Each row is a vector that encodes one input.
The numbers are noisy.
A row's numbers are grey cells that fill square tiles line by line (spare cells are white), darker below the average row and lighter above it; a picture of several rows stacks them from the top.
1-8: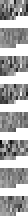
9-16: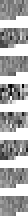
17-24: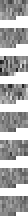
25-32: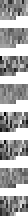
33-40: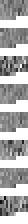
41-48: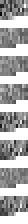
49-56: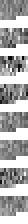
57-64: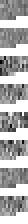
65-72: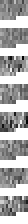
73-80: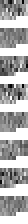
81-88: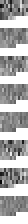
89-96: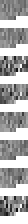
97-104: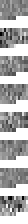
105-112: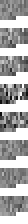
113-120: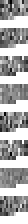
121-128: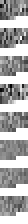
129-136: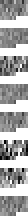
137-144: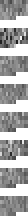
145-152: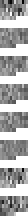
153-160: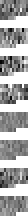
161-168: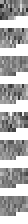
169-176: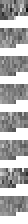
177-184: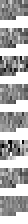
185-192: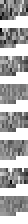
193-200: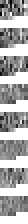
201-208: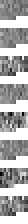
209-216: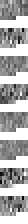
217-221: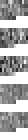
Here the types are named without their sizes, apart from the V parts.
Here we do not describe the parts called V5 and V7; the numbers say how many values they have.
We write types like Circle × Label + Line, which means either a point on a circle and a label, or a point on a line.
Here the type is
(Bool × Bool × Bool × Bool + V7) × V5 + List(Circle).
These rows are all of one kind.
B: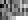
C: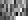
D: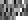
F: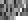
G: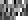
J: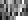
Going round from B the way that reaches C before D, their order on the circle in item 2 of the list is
B, C, F, D, G, J.
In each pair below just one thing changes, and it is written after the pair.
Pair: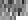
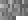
the value of V5
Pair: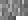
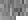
the value of V5
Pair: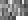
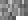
one of the four true/false values
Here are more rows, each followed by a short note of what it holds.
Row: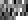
a list of one item
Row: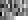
a list of two items
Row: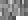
a value of V5 and a value of V7
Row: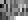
a list of two items
